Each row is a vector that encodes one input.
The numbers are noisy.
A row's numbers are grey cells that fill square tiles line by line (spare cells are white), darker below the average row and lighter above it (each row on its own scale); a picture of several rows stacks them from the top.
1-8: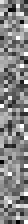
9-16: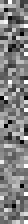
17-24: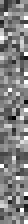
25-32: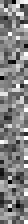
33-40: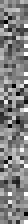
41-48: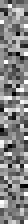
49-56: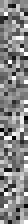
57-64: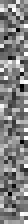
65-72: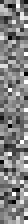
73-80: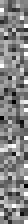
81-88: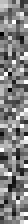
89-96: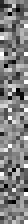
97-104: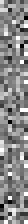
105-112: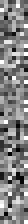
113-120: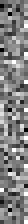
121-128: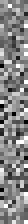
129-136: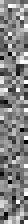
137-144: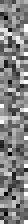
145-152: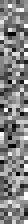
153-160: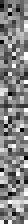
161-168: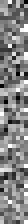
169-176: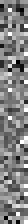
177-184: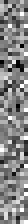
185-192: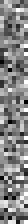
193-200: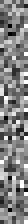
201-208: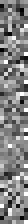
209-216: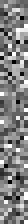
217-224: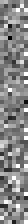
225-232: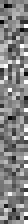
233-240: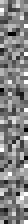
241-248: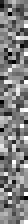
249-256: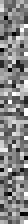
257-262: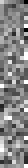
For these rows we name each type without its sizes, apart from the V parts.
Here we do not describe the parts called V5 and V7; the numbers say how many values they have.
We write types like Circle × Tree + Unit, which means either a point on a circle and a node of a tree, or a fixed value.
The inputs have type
(Bool × Bool × Bool + V7) × Label + V5.
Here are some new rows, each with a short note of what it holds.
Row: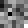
a value of V5
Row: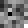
a value of V5
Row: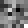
a value of V5
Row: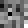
a value of V5
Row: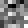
a label and three true/false values
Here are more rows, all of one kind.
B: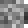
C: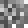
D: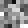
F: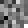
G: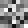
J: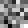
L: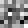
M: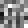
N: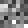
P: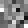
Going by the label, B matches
D and N.
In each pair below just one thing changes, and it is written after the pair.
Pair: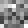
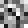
the label
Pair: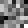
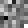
the label
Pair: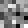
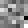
the value of V7
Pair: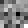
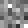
the value of V7
